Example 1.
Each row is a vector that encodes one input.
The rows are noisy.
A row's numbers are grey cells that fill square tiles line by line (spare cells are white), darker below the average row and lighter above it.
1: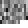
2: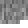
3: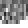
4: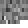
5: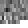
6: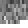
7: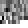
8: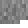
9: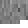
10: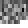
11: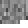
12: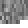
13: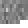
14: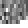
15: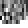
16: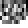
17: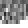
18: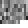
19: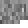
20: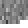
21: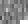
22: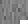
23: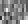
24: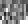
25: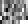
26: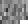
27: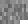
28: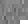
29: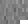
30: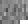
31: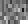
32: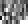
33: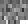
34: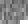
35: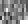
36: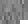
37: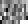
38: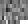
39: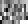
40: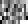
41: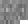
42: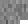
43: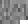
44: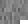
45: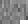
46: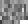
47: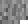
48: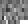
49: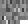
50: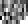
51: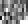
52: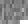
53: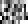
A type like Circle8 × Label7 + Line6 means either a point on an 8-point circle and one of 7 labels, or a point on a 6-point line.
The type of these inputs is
Bool × (Tree7 + Unit).
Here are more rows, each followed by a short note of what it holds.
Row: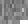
a true/false value
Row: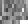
a true/false value
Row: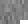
a node of a 7-node tree and a true/false value
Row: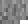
a node of a 7-node tree and a true/false value
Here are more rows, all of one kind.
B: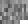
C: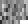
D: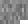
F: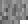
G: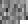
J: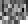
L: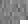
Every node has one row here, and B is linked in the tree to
D and J.
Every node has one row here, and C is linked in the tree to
F.
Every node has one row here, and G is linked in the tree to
J and L.
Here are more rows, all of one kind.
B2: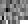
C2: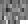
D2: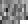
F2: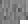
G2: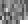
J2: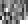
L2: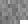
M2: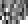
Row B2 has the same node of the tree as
G2 and J2.
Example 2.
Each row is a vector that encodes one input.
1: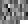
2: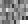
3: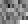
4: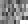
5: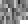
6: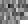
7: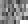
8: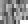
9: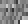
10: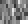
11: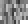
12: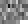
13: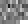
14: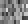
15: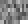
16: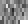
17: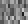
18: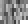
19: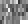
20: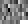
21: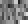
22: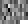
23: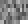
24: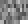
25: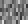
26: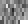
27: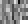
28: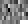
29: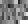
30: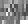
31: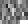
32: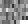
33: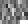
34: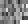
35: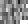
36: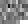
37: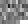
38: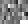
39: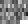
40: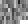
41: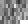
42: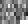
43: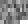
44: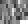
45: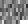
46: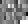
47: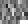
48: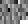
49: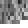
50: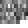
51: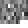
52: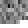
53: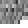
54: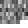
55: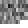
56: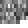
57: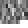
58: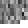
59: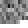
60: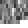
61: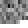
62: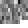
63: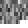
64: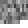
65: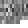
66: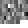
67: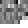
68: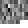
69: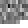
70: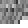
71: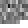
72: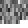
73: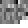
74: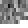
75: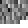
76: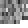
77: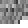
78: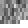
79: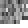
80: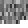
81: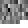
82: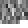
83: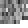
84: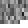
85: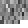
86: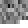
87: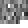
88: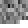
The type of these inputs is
(Bool × Bool × Bool + Unit) × Line6.
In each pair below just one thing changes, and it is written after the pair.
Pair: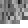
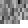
one of the three true/false values
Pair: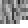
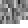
the place on the 6-point line
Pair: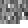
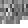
the place on the 6-point line
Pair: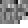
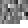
the place on the 6-point line
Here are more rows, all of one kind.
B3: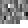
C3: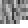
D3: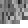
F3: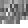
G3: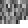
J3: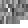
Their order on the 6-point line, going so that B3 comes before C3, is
B3, G3, F3, J3, D3, C3.
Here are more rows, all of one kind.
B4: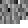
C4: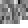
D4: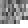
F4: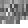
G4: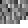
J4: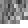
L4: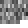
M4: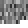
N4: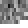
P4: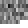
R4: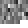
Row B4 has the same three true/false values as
D4 and J4.
